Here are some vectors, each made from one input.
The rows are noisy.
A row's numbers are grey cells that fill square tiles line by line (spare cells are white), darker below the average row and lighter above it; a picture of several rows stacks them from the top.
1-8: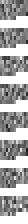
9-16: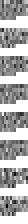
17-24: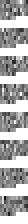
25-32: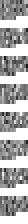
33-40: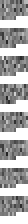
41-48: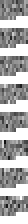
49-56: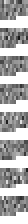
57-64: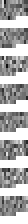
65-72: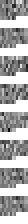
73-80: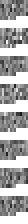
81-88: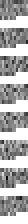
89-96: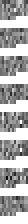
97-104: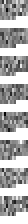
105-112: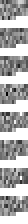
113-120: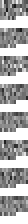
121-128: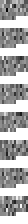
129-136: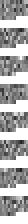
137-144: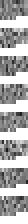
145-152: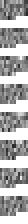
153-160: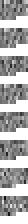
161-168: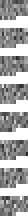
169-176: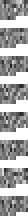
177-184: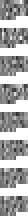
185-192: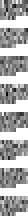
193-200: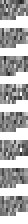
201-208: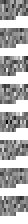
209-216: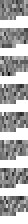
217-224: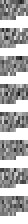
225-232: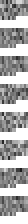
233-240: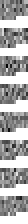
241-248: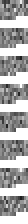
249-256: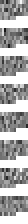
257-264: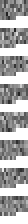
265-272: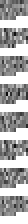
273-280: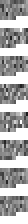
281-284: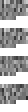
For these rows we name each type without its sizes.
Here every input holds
a node of a tree, together with either a fixed value, or three true/false values.
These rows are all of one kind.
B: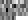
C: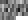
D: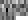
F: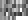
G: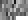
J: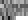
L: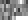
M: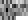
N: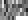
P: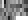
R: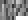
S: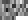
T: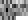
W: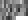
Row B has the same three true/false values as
M, S and T.
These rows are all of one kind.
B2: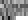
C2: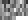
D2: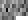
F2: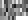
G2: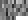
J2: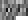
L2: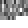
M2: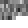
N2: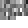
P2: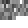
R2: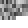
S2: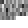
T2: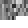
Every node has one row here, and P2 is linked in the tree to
C2 and M2.
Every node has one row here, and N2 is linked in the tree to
F2 and J2.
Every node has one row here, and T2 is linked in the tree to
C2 and G2.
